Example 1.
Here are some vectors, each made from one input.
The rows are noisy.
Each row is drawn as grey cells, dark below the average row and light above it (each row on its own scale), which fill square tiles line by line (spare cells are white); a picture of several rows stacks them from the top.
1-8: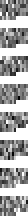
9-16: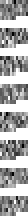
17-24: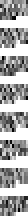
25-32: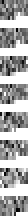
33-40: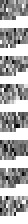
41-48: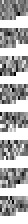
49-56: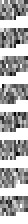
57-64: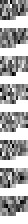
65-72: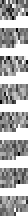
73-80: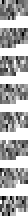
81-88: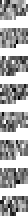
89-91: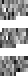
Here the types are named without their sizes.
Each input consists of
a point on each of two lines.
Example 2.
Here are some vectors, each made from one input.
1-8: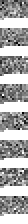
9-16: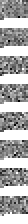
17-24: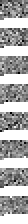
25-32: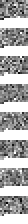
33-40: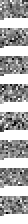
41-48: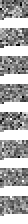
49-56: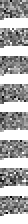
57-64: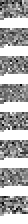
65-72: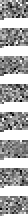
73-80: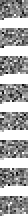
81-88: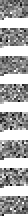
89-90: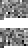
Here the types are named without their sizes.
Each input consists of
four true/false values.
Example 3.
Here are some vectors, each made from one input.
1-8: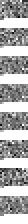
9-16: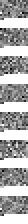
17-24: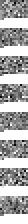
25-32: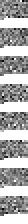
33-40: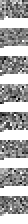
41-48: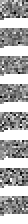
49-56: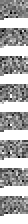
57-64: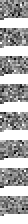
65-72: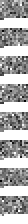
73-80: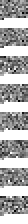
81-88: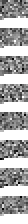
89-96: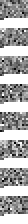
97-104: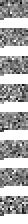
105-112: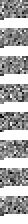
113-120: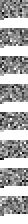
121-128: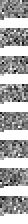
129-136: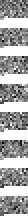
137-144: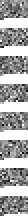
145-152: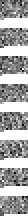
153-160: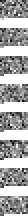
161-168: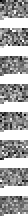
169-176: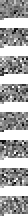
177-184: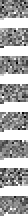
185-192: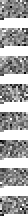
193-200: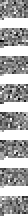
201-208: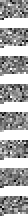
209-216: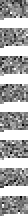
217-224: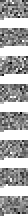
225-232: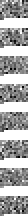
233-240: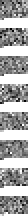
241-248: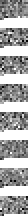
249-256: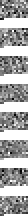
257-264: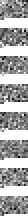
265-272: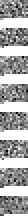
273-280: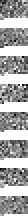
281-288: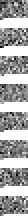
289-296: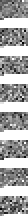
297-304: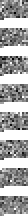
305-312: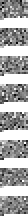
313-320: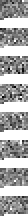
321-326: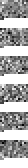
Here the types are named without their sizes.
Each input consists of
either a fixed value, or four true/false values.
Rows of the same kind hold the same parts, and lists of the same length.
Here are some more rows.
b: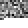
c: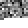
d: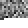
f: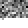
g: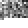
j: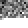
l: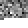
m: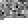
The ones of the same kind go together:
b
c, d, f, g, j, l, m

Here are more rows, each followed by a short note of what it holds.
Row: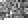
four true/false values
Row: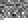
a fixed value
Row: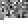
four true/false values
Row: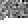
a fixed value
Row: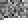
a fixed value
